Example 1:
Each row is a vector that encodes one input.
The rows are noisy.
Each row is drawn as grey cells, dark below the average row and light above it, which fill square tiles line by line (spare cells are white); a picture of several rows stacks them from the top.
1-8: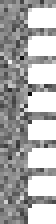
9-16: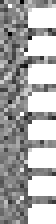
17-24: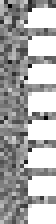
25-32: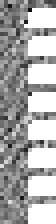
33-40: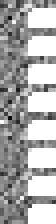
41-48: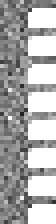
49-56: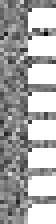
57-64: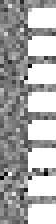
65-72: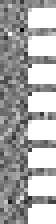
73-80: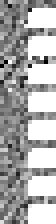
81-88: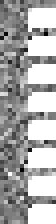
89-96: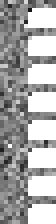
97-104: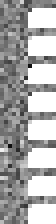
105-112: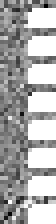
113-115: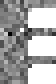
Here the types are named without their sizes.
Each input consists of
a label.
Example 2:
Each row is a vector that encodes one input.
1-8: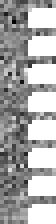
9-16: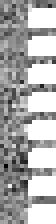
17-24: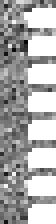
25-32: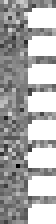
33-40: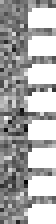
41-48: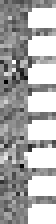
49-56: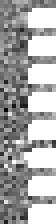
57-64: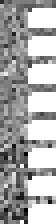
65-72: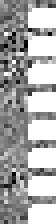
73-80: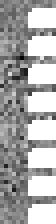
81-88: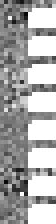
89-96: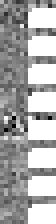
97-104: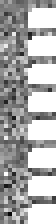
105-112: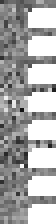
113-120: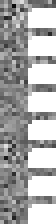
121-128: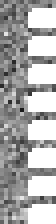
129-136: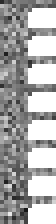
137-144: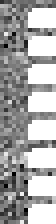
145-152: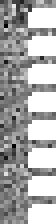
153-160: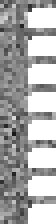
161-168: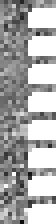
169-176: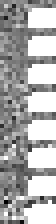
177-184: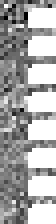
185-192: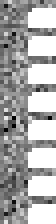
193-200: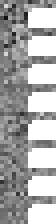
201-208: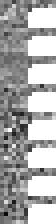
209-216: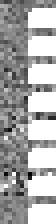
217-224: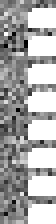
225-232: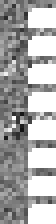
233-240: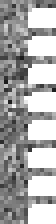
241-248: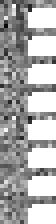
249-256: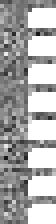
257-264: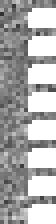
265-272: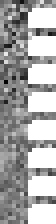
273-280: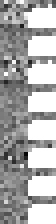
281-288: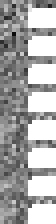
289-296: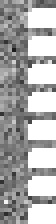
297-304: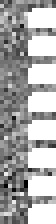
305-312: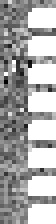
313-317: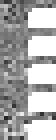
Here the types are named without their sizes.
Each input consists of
a node of a tree.
